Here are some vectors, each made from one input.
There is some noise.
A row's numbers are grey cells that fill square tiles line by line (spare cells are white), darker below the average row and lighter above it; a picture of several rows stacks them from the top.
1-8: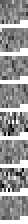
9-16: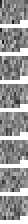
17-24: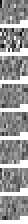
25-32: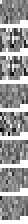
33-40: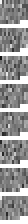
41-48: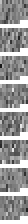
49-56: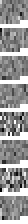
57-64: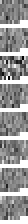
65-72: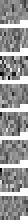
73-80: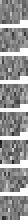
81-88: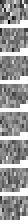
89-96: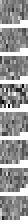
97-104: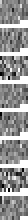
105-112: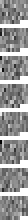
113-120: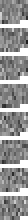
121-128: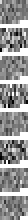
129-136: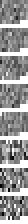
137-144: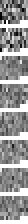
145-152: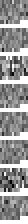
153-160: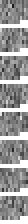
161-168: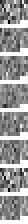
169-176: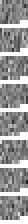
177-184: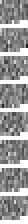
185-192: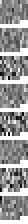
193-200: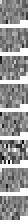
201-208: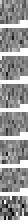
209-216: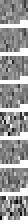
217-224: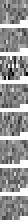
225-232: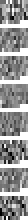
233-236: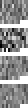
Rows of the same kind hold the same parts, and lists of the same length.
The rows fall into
3 kinds.
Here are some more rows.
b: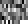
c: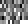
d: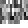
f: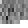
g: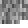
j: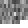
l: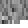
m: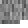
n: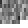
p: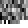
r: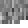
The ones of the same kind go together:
b, c, d, p
f, g, l, m, r
j, n

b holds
a point on a 9-point circle.
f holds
two labels (each one of 12).
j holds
a point on an 8-point circle and one of 12 labels.
